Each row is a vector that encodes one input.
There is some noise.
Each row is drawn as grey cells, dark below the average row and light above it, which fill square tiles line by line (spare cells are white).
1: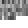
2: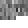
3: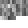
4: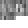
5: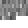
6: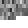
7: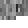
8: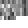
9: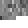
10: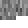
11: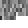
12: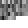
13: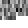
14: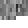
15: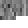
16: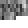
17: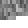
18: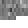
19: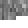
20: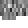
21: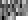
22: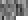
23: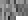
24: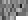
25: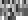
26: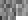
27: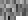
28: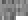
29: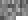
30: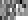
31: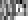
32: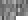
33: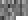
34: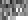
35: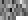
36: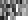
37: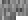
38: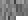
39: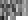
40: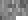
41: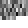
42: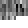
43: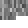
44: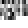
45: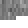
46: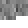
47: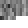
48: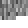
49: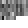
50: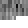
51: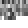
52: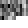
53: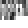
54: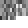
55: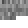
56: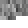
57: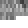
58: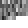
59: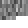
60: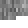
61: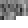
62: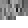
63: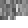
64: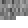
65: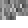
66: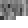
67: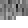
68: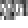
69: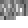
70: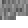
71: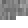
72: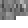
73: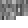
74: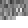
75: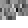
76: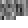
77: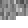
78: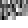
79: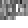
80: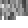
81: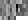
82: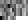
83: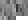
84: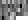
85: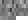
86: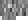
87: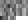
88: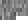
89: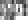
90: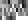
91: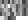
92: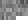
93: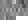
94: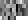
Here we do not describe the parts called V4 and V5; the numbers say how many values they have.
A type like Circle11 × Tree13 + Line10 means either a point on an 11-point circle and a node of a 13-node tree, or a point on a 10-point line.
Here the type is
Bool × Bool × Bool + Line3 × Line3 × V4 × V5 + Unit.
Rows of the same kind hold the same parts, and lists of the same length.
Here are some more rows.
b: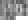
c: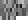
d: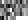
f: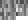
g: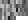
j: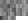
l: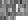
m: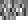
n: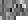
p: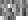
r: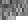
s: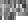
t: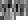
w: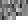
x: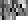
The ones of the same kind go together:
b, c, d, f, g, l, m, p, s, w
j, n, x
r, t

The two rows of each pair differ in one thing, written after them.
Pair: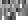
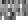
the value of V5
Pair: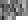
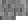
the value of V5
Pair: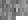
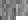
the place on one of the two 3-point lines
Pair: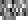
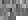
the place on one of the two 3-point lines
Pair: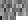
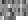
the value of V4
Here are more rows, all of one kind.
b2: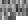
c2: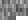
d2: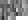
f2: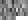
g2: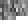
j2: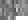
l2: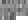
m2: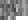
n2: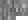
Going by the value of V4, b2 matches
c2 and l2.
